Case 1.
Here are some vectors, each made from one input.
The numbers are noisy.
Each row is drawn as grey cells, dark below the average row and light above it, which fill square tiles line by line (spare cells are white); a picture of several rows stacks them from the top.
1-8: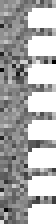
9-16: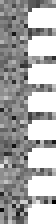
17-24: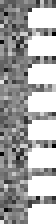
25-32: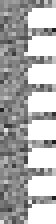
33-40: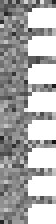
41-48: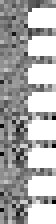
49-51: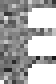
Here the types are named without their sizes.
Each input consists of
a list of points on a line.
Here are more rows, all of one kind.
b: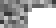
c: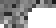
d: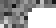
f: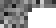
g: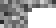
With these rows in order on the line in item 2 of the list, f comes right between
d and g.
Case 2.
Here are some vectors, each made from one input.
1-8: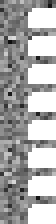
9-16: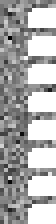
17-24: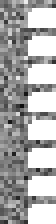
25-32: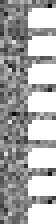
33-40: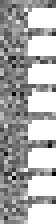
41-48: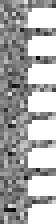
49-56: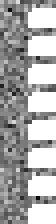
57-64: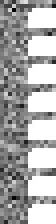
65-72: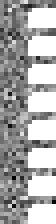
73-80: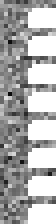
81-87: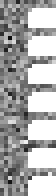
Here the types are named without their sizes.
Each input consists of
a label, together with either a fixed value, or four true/false values.
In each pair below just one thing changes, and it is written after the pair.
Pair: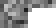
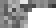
the label
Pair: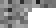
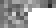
the label
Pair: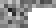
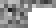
one of the four true/false values
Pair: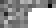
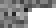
the label
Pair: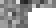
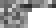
the label
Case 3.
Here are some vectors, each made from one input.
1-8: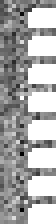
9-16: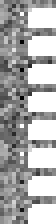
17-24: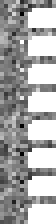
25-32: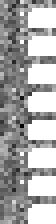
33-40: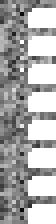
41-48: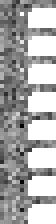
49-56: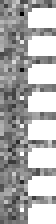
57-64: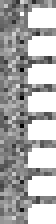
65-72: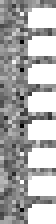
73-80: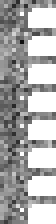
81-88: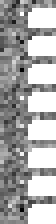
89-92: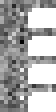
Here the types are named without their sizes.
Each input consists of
a point on a circle and a true/false value.
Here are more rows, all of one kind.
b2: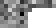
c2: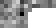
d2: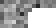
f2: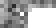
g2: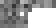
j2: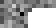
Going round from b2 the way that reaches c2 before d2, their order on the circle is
b2, c2, f2, d2, j2, g2.
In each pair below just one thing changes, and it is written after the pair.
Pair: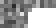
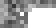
the place on the circle
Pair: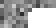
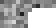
the place on the circle
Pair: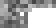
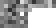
the place on the circle
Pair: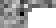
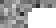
the place on the circle
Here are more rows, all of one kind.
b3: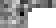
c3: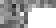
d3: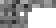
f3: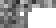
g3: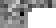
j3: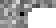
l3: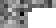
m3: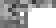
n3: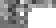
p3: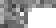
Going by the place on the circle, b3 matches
c3 and p3.
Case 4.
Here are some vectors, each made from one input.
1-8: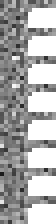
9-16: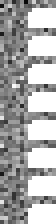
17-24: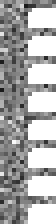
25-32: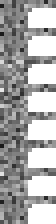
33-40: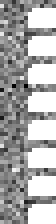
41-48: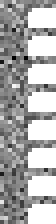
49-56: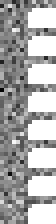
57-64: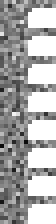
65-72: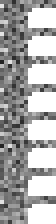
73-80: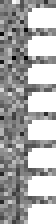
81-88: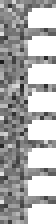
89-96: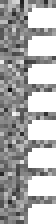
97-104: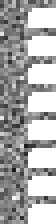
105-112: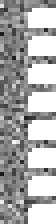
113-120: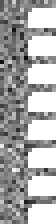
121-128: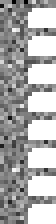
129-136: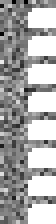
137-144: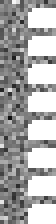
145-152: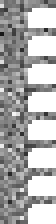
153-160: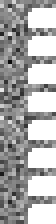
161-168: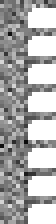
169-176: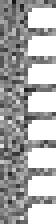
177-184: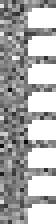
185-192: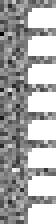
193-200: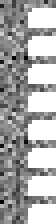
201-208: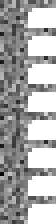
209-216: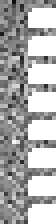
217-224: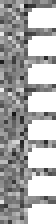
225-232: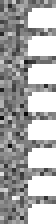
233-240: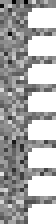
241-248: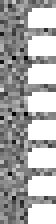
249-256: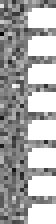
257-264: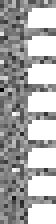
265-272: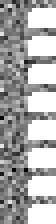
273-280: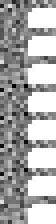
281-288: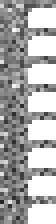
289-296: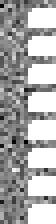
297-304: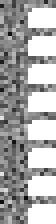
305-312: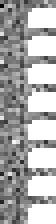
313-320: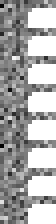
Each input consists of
either a point on a 9-point line, or a point on a 15-point line.
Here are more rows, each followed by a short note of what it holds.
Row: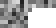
a point on a 9-point line
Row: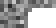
a point on a 15-point line
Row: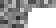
a point on a 15-point line
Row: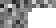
a point on a 15-point line
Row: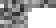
a point on a 9-point line
